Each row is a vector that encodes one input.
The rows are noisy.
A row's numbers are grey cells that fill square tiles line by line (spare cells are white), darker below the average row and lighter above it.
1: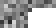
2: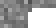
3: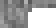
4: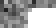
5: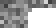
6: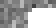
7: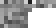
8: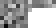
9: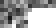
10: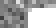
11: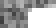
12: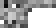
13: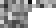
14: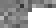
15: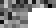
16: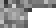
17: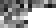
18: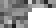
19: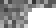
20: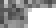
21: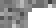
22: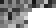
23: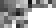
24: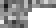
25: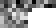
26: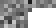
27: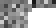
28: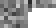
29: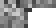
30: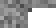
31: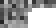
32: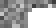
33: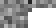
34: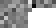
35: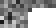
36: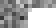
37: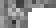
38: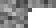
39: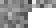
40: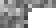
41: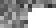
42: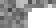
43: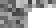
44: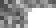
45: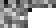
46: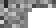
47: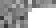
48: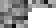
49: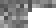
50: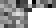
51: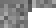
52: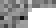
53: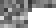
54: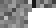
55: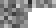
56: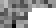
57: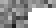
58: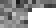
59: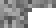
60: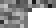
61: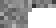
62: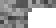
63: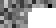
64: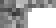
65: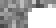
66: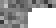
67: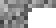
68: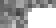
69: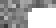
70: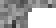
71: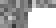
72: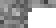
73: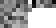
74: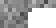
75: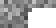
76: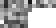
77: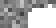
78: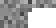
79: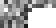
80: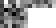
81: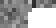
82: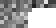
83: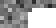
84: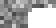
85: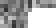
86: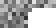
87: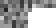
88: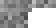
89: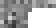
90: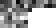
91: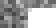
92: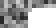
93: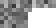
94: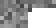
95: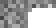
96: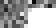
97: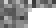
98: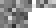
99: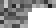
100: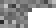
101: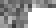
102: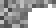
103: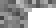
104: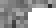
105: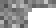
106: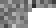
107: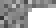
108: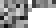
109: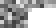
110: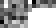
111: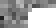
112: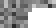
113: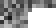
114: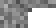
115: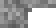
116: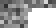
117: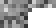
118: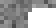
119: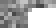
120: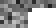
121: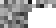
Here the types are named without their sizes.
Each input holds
a point on a line, together with either a label, or a point on a line.
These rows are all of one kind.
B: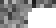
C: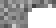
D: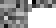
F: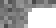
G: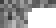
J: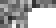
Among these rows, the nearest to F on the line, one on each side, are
C and G.
